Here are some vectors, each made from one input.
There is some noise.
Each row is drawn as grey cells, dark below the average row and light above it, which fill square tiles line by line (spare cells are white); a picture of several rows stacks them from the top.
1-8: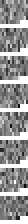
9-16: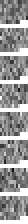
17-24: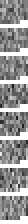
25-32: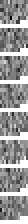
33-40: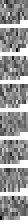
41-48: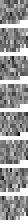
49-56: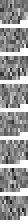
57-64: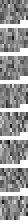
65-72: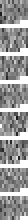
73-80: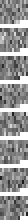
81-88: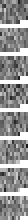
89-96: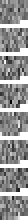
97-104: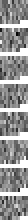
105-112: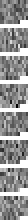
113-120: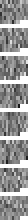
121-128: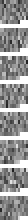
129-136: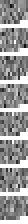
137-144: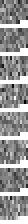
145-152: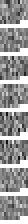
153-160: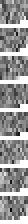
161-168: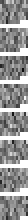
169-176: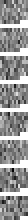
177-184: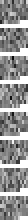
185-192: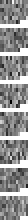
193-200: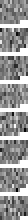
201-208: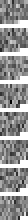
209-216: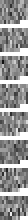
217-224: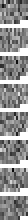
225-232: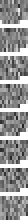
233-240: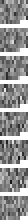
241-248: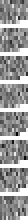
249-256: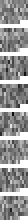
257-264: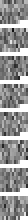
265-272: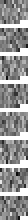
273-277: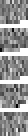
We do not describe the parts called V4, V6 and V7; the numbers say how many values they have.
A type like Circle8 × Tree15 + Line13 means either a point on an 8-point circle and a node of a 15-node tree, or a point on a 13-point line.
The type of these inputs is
(Line5 + V6) × V7 + List2(Line11) × V4.
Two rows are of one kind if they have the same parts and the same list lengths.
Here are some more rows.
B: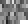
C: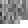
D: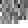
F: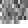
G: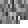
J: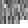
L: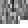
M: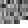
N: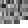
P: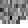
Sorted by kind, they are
B, G, L
C
D, F, P
J
M, N

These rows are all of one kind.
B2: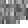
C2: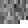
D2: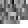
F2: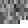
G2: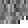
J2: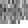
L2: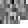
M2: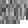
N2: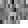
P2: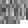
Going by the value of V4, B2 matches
M2 and P2.
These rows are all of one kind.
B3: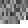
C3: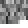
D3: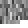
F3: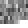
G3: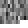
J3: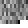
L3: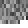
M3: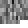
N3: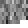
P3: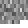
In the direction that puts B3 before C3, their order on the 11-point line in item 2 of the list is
B3, L3, F3, C3, G3, M3, N3, P3, D3, J3.
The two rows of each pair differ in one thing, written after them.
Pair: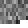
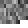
the place on the 11-point line in item 1 of the list
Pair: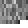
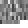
the value of V4
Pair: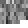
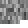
the value of V4
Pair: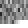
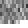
the place on the 11-point line in item 1 of the list
